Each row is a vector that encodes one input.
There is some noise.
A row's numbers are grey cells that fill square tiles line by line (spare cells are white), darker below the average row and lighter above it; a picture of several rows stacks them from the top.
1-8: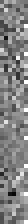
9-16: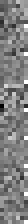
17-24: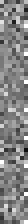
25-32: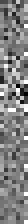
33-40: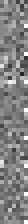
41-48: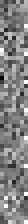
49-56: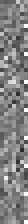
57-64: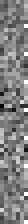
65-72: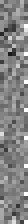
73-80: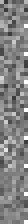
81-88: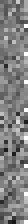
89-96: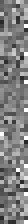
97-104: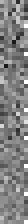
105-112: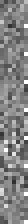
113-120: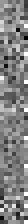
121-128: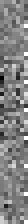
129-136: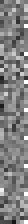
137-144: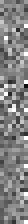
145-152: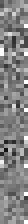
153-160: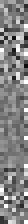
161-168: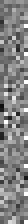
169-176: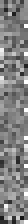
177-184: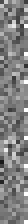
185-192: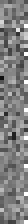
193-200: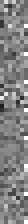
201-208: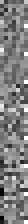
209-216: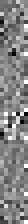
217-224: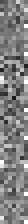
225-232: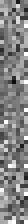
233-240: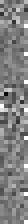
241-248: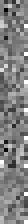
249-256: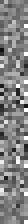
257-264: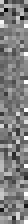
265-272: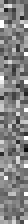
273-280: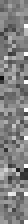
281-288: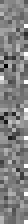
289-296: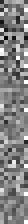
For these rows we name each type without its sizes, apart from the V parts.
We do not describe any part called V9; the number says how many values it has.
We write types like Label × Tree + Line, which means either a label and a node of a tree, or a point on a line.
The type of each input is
List(Bool × V9).
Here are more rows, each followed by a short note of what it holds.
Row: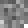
a list of one item
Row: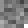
the empty list
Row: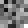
a list of two items
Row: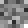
a list of two items
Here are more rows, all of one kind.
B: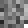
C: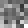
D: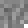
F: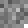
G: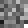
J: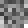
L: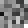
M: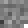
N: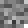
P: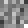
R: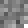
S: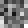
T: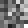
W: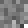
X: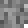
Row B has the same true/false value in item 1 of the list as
D, M, P and W.
